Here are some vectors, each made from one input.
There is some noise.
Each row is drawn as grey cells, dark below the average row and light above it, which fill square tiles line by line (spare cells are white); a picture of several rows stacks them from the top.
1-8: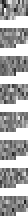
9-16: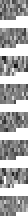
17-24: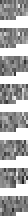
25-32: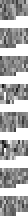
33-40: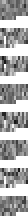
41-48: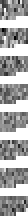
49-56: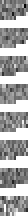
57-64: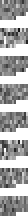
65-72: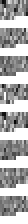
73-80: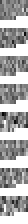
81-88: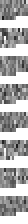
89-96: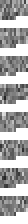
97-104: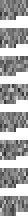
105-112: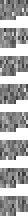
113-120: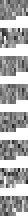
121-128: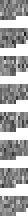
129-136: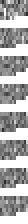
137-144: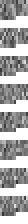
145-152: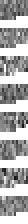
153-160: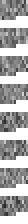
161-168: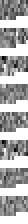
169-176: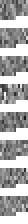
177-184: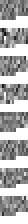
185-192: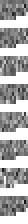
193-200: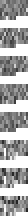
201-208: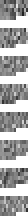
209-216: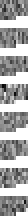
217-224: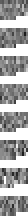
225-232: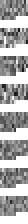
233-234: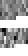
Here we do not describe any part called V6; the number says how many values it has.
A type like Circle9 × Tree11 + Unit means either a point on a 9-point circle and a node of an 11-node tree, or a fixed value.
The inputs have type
Line9 + List3(Line4) × V6.
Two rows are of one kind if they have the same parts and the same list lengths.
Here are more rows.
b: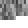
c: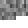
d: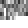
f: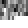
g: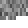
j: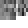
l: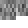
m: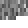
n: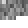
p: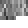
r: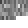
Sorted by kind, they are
b
c, g, l, n
d, f
j, r
m, p

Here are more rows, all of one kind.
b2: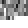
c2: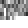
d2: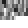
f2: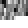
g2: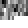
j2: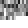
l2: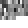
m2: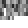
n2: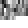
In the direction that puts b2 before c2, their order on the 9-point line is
l2, n2, f2, d2, g2, m2, b2, c2, j2.
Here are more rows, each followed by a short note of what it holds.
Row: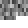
a value of V6, together with the empty list
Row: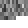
a value of V6, together with the empty list
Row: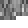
a value of V6, together with a list of three items
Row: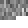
a value of V6, together with a list of two items
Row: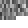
a value of V6, together with the empty list
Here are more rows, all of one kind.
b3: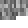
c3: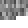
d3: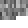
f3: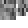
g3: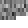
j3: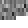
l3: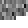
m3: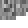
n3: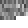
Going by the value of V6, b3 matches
c3 and d3.
